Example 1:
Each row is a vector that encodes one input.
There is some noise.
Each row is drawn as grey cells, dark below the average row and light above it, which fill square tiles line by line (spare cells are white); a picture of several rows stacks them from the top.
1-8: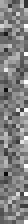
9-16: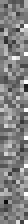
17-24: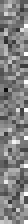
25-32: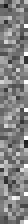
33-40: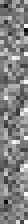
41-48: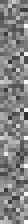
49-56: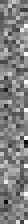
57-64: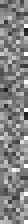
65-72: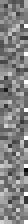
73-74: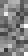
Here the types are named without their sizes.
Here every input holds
either a point on a line, or three true/false values.
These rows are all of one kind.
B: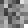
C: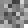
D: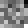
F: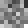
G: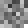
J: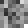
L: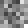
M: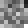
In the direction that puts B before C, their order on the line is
J, B, L, C, G, F, M, D.
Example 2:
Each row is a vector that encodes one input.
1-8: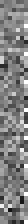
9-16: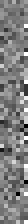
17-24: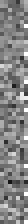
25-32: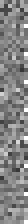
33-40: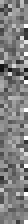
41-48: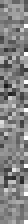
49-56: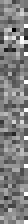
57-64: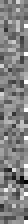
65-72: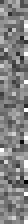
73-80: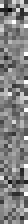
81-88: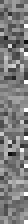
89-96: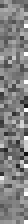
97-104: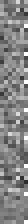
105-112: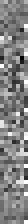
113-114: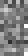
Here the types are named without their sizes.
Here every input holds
either a point on a circle, or a point on each of two lines.
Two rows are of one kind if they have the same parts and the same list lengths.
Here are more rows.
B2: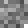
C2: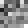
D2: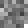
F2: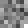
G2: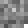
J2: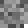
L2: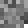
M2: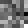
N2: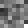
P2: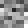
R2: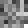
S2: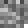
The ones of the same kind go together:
B2, C2, D2, F2, G2, P2, R2
J2, L2, M2, N2, S2

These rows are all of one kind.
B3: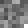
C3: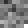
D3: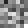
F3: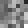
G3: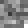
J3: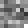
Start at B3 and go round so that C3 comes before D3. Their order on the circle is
B3, C3, D3, J3, G3, F3.
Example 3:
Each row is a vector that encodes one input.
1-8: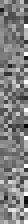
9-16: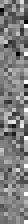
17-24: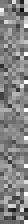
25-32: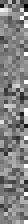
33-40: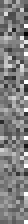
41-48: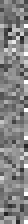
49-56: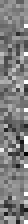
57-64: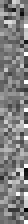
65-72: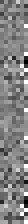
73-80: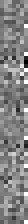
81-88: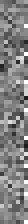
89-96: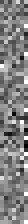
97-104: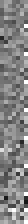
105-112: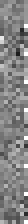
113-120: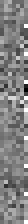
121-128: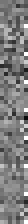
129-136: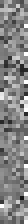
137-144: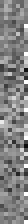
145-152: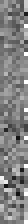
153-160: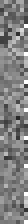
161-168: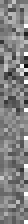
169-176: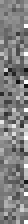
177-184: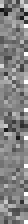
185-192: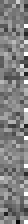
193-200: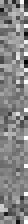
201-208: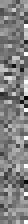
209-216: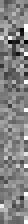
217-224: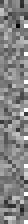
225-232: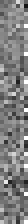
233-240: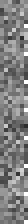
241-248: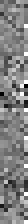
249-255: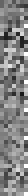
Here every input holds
either a point on an 11-point circle, or a point on a 17-point circle, or a fixed value.
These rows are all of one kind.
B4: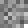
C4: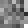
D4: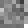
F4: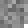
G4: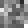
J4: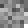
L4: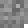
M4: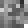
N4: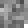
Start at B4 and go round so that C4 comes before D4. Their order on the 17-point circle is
B4, J4, L4, M4, C4, N4, G4, F4, D4.
